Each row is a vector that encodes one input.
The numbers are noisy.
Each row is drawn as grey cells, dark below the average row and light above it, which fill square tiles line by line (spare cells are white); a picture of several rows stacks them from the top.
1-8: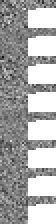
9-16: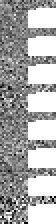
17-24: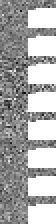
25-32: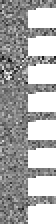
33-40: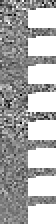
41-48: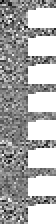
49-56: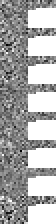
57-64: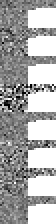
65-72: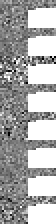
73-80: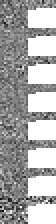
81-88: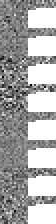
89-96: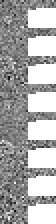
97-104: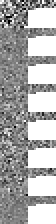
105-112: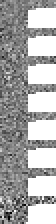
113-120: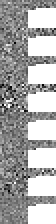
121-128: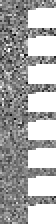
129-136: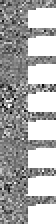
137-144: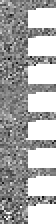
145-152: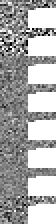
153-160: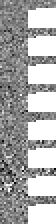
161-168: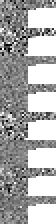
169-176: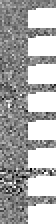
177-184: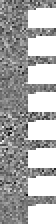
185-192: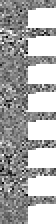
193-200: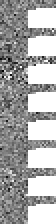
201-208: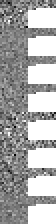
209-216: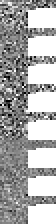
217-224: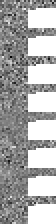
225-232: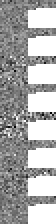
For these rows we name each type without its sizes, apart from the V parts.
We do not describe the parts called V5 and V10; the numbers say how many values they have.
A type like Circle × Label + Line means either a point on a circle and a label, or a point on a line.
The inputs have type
(Bool × Bool × Bool × Bool + V5) × (Line + V10).
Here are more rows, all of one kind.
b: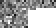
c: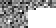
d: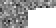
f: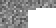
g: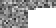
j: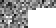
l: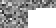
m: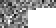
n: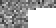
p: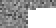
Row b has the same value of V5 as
d and g.
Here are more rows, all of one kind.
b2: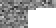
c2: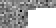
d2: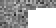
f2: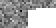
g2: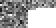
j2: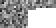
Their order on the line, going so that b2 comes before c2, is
b2, j2, g2, f2, d2, c2.
